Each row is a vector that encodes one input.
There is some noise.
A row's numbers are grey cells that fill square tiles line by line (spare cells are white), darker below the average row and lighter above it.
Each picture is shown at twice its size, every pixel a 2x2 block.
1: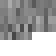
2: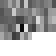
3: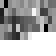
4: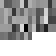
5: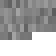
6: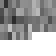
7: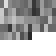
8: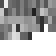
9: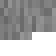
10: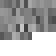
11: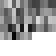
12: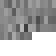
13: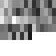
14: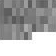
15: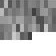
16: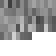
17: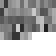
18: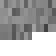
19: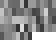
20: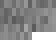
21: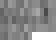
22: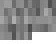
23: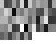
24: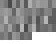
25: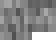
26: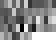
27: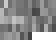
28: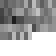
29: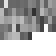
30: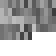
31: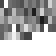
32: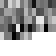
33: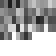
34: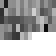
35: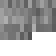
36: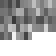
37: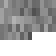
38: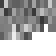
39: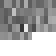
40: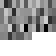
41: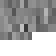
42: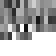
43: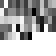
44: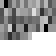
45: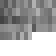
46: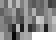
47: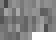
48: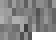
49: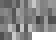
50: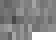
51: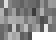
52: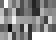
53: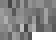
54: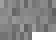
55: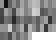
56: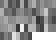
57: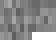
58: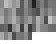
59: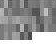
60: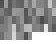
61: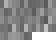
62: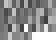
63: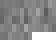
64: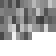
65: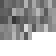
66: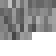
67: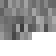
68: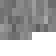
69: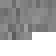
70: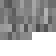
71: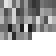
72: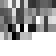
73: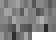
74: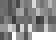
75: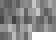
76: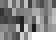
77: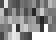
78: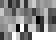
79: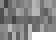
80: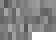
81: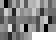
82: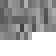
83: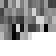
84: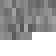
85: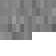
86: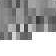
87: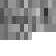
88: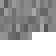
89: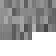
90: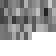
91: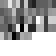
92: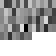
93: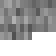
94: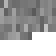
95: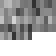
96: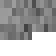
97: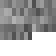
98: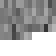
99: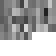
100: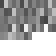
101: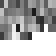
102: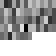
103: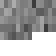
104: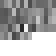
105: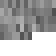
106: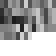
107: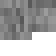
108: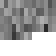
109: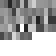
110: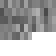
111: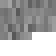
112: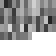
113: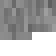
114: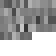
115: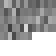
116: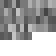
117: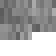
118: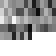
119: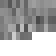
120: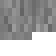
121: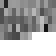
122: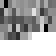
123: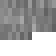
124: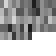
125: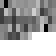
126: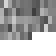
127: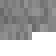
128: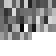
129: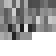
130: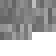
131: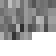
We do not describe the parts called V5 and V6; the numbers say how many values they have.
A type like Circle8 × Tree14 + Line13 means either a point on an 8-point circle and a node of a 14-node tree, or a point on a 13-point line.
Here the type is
(Bool × Bool × Bool × Bool + Unit) × Line4 × V5 × V6.
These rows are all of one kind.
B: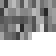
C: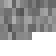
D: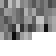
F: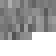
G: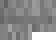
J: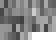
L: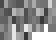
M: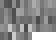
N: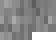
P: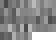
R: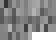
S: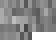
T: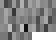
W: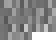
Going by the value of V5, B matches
G, N, R and S.
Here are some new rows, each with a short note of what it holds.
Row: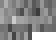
a point on a 4-point line, a value of V5 and a value of V6
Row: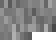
a point on a 4-point line, a value of V5 and a value of V6
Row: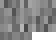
a point on a 4-point line, four true/false values, a value of V5 and a value of V6
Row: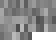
a point on a 4-point line, four true/false values, a value of V5 and a value of V6
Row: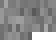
a point on a 4-point line, four true/false values, a value of V5 and a value of V6
